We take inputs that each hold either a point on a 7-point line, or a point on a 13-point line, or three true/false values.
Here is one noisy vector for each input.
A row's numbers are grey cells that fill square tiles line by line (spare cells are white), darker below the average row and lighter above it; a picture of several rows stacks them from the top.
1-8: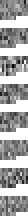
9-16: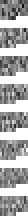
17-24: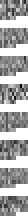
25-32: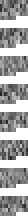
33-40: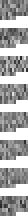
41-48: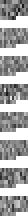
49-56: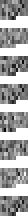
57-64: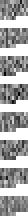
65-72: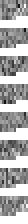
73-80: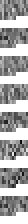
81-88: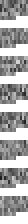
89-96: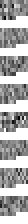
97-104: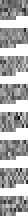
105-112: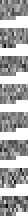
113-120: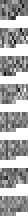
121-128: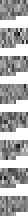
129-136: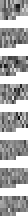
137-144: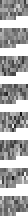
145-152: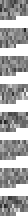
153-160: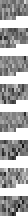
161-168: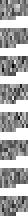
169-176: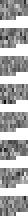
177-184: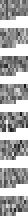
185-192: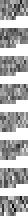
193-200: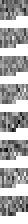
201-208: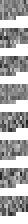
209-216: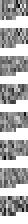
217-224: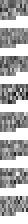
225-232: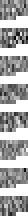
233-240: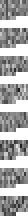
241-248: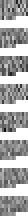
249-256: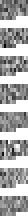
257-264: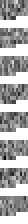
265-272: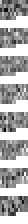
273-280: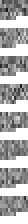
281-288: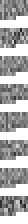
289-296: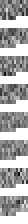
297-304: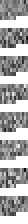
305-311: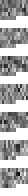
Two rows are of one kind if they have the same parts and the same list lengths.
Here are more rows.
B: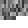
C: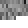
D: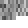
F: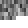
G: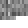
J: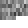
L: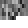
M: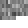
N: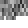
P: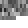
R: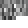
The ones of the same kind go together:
B, D, L, N, R
C, G, J, M
F, P

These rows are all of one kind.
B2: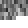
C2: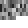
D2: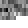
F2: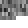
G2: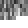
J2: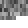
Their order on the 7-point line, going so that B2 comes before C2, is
B2, F2, D2, C2, J2, G2.
